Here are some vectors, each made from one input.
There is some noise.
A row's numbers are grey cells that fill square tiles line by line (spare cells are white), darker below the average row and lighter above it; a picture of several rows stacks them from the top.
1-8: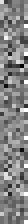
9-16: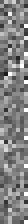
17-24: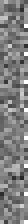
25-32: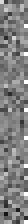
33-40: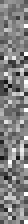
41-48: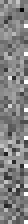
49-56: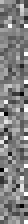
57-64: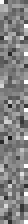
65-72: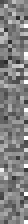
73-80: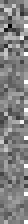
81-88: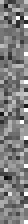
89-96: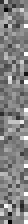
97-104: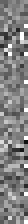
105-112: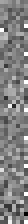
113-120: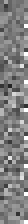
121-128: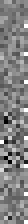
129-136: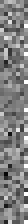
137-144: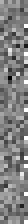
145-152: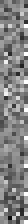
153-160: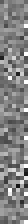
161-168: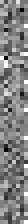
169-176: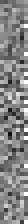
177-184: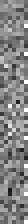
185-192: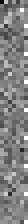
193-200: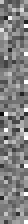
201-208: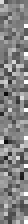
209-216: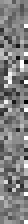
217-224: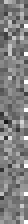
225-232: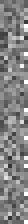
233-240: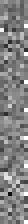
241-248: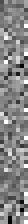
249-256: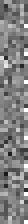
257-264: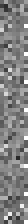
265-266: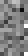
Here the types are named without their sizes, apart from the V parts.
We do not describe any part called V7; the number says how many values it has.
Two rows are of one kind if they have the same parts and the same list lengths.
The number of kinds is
3.
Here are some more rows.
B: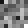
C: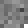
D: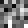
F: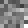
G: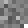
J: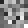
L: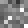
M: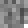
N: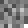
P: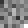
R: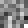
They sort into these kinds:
B, D, F, J, N, P
C, G, M
L, R

